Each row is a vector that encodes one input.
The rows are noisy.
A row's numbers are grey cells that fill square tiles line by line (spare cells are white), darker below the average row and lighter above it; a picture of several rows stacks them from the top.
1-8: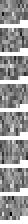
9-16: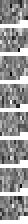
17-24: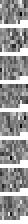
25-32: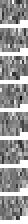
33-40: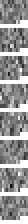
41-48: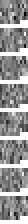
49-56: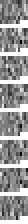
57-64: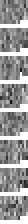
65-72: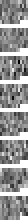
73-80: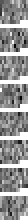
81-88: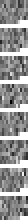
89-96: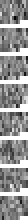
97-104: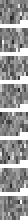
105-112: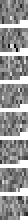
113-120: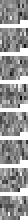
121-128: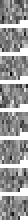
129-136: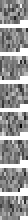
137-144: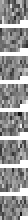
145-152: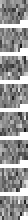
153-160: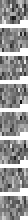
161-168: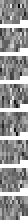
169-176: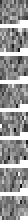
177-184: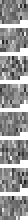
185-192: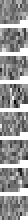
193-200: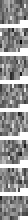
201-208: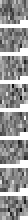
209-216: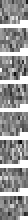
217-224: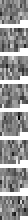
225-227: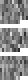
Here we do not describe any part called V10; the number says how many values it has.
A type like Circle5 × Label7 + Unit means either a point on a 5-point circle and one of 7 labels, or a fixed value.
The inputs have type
Bool × Line9 × (Tree11 + Unit) × V10.
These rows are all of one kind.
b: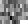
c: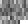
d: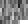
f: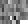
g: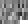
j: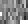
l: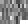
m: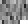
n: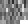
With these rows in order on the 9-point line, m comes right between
c and f.
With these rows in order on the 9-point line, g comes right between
d and n.
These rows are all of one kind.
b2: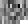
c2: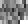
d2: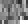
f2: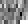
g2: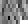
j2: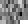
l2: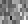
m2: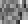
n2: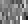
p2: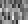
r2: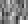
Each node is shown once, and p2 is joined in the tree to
l2.
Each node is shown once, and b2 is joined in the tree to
n2.
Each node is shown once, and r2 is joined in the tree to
l2 and m2.
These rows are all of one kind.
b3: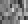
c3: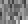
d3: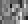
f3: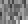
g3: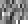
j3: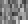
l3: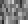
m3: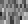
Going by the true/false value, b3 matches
d3 and l3.
